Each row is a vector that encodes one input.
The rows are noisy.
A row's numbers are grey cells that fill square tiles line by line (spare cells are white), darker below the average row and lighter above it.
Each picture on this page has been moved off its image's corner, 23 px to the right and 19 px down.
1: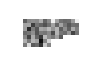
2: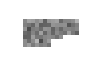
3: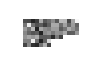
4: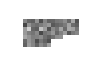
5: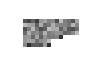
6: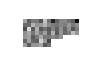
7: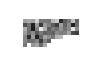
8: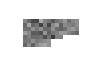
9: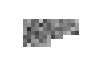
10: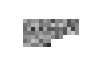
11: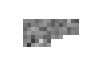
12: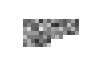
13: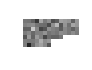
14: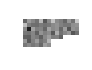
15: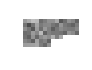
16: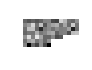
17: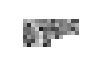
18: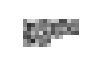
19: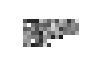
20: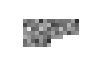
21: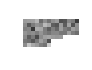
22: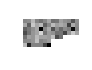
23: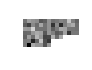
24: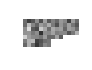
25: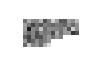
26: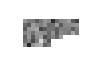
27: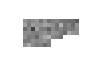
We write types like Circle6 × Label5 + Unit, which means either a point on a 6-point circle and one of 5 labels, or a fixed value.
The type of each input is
Line4.
